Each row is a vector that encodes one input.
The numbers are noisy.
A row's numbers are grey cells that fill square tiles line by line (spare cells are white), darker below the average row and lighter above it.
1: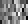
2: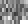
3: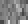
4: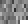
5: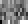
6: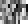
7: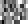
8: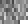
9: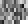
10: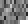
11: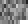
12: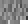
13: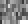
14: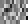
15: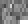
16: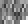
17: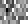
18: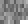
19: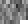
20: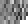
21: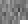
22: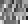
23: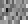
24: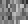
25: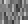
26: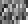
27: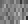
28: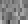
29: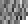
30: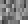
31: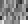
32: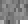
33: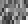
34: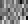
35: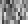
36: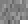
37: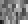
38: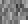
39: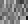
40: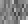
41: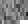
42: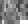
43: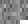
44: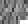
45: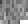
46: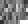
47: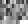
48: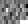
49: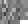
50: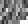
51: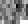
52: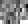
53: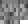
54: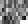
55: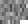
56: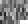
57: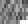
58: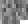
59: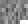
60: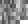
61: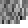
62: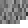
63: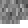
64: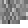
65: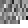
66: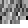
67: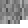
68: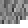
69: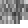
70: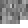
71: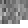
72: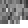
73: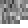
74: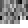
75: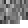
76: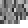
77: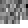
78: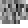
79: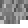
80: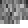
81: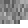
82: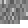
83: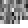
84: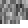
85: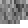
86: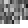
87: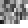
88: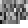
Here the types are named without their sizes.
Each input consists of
either a label, or four true/false values.
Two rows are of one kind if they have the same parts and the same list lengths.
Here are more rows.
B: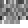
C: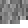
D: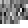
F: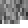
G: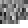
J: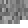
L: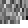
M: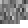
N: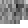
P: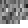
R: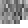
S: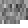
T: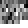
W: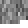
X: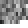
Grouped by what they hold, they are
B, C, F, J, L, N, P, R, S, T, W, X
D, G, M

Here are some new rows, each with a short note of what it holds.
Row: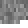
four true/false values
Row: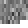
a label
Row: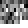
four true/false values
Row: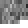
four true/false values
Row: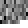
four true/false values
